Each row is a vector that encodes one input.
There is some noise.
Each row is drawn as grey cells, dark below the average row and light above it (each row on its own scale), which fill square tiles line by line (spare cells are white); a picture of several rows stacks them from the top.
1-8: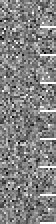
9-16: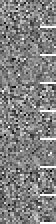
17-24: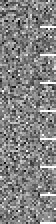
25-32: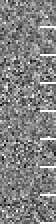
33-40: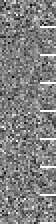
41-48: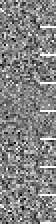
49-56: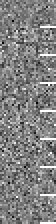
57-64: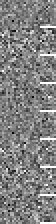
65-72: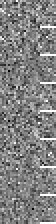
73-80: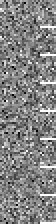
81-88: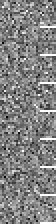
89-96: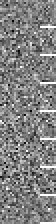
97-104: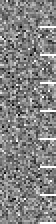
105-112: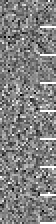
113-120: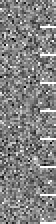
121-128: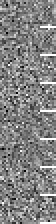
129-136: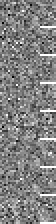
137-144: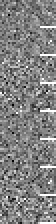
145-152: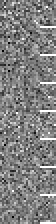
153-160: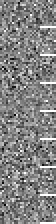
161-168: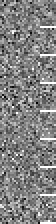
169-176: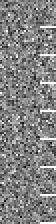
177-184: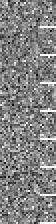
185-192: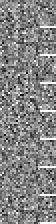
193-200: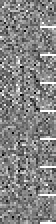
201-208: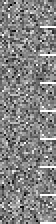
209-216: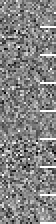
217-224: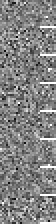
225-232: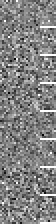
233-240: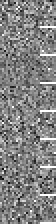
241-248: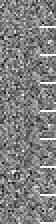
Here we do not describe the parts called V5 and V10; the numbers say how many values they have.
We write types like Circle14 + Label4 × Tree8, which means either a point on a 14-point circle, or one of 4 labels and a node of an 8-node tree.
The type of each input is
Label4 × V5 × V10 + List3(Circle8).
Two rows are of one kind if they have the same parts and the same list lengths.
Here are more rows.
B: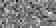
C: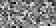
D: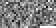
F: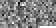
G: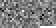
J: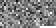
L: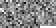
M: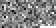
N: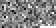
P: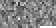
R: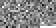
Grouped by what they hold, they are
B, G, J
C, R
D, F
L, P
M, N

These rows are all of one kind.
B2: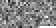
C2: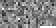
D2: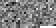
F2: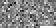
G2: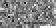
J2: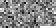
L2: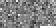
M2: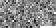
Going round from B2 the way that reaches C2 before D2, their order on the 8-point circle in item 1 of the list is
B2, C2, D2, G2, L2, J2, M2, F2.
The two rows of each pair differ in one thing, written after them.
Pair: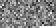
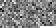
the value of V10
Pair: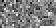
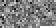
the value of V5
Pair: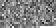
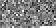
the value of V5
